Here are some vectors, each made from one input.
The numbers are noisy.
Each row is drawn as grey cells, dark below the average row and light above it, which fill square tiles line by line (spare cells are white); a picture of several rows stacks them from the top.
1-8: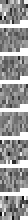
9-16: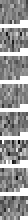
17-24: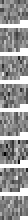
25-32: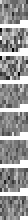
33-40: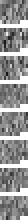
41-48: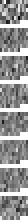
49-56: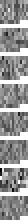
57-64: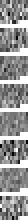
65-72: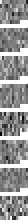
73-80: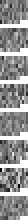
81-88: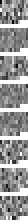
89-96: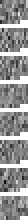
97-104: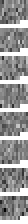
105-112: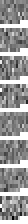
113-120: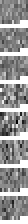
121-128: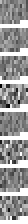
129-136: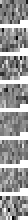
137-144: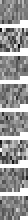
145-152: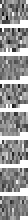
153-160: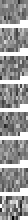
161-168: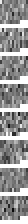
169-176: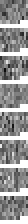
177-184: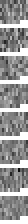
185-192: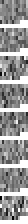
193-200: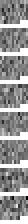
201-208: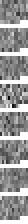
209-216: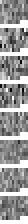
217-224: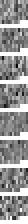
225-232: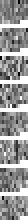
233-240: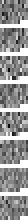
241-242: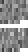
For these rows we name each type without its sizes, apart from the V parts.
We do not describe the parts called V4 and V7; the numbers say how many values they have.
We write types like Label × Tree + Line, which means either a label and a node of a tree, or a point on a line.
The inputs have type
(Line + Tree) × V7 + V4.
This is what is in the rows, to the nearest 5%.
About 15% of them hold a value of V4. The rest hold a value of V7, together with either a point on a line, or a node of a tree.
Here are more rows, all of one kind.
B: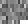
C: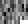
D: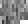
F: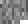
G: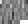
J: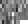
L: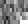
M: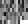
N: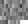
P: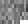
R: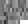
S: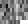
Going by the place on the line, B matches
C, M, N and P.
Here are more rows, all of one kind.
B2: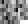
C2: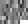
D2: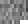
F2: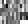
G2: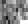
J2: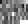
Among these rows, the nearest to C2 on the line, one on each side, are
D2 and G2.
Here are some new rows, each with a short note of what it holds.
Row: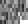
a point on a line and a value of V7
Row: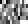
a value of V4
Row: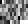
a value of V4
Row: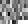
a value of V4
